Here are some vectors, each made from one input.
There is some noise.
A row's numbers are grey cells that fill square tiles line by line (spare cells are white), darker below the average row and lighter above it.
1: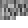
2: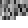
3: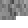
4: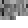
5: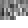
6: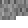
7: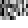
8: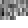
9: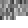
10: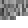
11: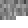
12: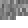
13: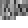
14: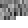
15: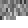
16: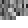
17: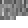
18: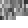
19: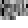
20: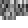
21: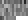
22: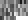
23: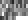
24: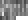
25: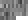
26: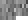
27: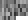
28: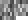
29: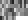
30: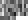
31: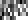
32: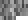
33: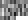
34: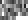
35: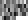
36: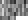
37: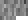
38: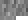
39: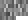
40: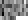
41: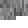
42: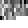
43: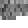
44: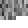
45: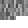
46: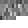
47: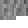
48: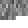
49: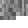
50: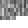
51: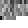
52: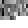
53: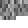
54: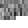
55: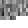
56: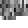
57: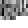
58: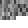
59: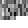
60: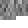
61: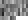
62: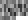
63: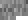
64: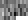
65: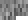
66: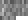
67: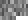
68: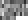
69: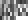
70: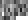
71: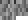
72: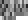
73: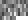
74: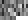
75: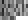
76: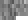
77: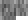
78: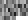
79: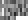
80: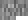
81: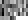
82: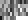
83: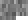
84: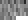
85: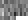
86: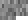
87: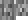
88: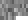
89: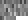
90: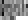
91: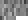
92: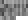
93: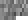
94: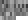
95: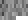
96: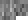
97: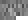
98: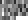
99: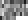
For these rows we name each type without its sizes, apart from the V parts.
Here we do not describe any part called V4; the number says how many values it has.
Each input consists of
a point on a line, together with either a point on a line, or a value of V4.
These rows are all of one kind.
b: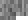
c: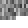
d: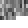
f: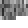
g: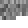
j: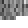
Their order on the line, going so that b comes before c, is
f, b, c, d, g, j.
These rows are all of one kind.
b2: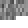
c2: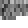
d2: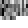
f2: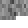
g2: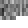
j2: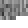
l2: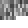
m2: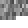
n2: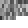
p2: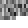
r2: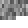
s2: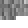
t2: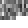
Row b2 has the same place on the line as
m2, n2 and r2.
